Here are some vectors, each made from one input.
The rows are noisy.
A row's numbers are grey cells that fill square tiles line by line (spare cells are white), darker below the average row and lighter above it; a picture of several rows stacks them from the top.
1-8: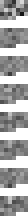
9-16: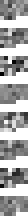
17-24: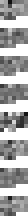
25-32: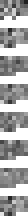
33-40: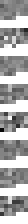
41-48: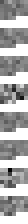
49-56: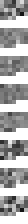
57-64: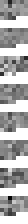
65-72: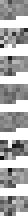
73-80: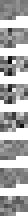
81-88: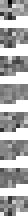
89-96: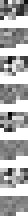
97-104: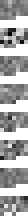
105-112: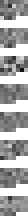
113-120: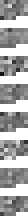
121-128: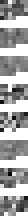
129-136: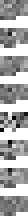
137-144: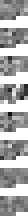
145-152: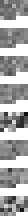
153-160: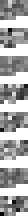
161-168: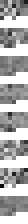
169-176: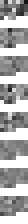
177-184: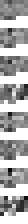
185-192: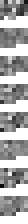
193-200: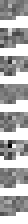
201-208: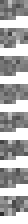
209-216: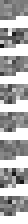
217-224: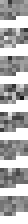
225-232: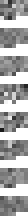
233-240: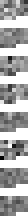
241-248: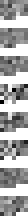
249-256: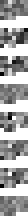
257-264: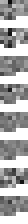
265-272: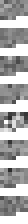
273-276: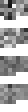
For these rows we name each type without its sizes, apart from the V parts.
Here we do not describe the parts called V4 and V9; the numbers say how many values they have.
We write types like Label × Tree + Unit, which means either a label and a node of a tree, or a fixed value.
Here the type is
Circle × Line × V9 + V4.
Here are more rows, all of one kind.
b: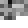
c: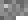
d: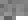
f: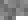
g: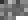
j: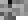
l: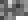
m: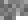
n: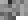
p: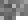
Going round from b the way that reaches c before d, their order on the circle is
b, c, g, n, l, p, f, j, d, m.
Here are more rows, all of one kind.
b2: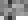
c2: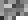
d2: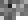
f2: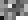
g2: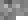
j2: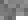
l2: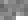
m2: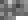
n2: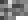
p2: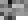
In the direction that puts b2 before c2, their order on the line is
d2, m2, n2, j2, l2, b2, p2, g2, f2, c2.
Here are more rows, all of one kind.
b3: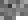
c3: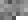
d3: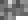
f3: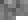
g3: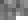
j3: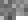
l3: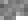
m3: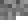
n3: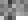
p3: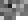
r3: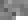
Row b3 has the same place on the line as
m3 and p3.
